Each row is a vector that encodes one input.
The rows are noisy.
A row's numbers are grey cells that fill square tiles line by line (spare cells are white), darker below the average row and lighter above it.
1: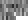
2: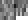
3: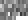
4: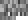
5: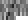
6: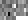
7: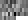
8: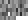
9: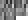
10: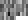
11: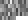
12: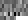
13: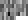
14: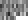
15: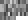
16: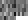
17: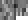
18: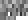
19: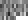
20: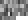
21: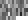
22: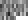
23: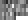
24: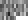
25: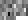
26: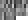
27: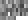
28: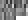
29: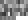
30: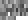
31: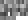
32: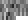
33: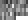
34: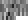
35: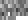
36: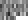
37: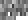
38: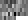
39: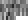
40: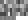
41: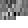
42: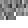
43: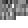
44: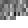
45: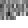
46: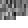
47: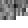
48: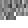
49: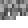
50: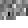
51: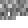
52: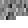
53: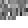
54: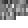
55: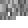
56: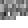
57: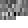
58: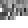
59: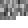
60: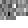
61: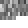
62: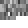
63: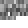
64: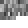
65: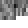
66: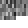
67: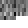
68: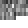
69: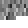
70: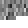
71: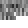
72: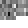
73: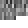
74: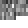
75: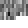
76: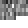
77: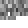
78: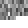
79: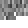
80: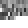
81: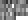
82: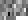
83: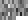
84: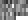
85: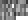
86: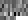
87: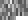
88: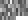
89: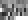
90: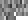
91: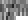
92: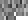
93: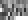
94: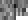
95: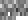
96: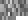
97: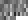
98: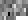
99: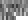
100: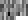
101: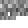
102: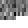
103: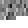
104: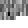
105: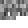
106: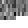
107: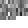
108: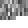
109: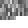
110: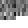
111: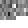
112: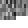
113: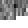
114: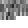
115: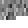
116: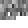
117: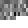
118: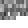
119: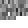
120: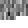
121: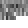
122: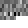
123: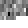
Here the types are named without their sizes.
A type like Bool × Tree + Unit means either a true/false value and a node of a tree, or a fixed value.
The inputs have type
Bool × Bool × Bool × Bool + List(Line).
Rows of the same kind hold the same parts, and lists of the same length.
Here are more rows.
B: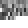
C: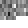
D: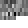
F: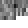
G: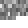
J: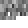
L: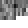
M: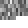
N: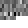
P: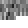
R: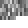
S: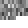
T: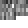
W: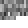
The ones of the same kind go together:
B
C, D, F, L, N, P, T
G, J, S, W
M, R

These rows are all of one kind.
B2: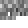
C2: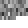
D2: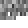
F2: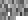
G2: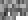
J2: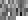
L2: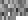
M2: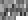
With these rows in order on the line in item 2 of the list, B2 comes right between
F2 and L2.
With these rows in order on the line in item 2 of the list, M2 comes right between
F2 and J2.
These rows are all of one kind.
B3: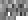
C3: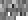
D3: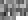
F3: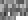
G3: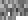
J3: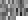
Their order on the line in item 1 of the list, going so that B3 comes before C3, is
J3, G3, B3, C3, F3, D3.
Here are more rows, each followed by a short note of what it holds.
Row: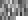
a list of one item
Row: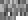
a list of one item
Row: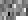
four true/false values
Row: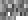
a list of two items
